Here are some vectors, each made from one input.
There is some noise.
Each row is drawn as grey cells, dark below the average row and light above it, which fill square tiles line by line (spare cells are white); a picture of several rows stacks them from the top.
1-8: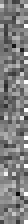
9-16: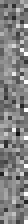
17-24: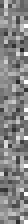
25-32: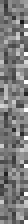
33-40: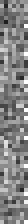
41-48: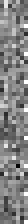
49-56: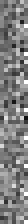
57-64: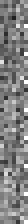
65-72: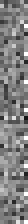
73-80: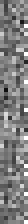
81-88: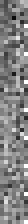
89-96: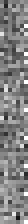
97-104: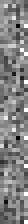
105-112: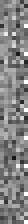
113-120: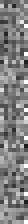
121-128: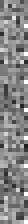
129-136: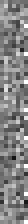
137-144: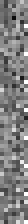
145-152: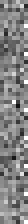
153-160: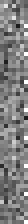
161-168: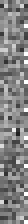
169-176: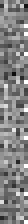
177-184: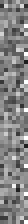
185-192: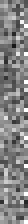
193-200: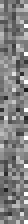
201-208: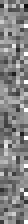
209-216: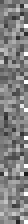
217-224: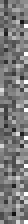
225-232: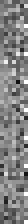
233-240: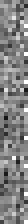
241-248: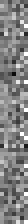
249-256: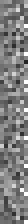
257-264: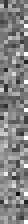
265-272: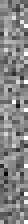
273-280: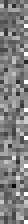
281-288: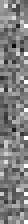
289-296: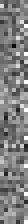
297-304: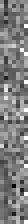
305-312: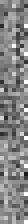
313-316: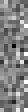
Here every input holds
a point on a 13-point line and a true/false value.
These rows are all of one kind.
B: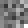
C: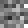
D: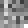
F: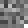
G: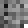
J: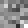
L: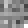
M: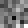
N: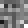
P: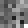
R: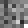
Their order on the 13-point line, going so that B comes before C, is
J, N, F, G, R, P, M, B, L, D, C.
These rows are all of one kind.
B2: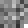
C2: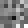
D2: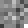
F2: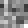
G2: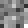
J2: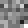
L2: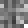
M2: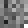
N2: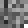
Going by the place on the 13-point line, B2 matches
D2, M2 and N2.
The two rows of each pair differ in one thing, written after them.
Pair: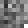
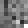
the place on the 13-point line
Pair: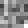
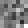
the true/false value
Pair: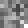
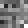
the true/false value
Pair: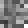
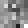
the true/false value
